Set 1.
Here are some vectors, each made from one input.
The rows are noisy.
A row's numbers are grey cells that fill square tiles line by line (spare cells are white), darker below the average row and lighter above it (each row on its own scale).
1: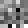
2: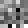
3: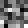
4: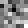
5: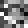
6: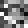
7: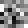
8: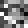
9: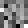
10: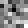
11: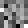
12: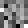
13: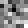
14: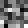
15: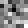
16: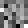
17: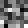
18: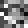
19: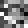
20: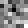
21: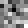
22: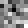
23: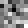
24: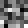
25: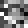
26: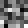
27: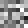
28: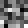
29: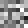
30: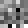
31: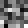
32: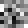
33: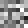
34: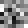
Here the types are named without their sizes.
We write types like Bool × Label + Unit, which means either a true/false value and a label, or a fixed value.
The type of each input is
Label.
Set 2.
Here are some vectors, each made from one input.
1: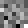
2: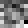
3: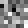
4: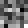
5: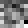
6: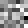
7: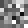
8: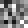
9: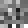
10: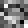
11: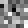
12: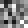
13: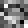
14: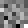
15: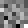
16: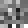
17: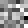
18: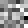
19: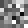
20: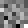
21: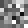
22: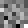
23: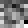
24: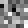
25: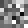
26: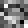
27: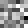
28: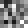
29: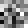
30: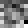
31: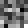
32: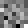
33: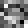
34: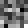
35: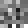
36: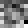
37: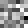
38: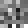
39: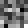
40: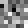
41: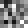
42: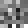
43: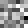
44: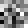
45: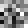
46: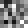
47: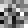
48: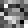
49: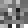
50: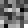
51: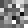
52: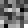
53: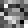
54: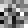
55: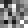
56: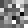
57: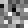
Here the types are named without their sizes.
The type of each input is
Label.
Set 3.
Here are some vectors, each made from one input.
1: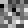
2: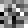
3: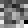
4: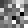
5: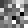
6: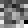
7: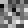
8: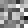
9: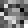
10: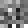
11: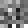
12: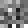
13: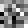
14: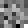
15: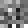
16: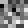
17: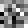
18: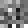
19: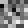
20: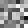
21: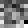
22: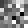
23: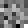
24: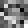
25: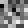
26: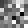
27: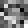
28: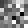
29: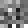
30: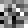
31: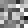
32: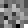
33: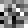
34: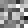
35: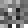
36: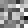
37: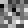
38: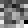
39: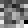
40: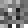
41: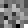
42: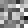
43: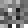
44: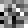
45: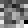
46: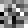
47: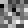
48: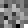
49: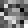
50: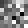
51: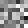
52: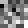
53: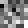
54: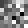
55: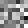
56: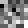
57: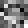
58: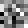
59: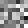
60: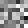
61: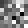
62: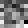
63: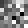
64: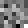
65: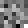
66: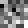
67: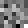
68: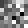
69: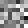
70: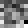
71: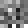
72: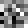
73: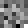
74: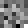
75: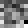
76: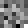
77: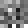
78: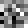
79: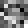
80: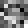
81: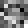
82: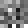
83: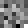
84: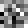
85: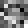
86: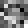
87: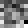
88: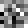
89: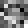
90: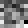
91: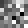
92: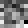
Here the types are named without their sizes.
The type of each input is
Label.
